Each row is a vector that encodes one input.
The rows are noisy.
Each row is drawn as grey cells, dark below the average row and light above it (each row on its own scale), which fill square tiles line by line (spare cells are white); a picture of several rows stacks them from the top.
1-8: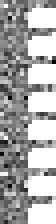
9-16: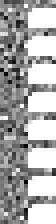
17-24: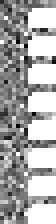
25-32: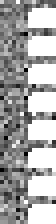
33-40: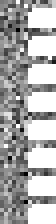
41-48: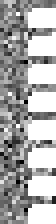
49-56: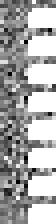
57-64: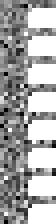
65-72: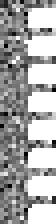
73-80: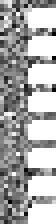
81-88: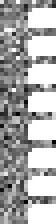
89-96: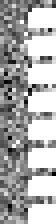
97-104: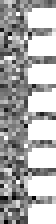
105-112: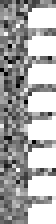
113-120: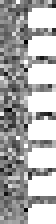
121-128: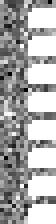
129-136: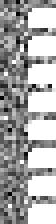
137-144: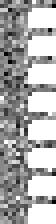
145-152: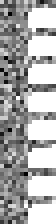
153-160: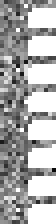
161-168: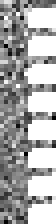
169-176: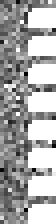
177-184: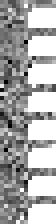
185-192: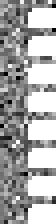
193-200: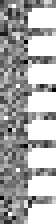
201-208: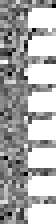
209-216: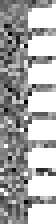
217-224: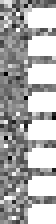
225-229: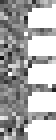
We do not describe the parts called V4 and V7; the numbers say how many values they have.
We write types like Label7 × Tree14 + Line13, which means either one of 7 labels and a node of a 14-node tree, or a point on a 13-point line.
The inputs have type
Circle9 × (Line5 + V7) + Line6 + V4.
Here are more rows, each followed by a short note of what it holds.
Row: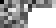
a point on a 9-point circle and a point on a 5-point line
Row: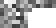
a point on a 6-point line
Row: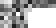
a point on a 6-point line
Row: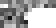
a value of V4
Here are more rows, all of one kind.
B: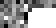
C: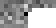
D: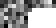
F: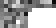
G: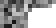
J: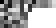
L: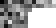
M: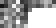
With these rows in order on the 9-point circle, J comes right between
G and L.
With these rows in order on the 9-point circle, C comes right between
L and M.
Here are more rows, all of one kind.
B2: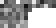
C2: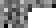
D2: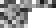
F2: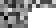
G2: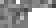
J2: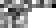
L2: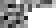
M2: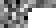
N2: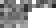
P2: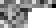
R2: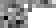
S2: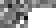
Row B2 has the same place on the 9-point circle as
D2, N2 and P2.
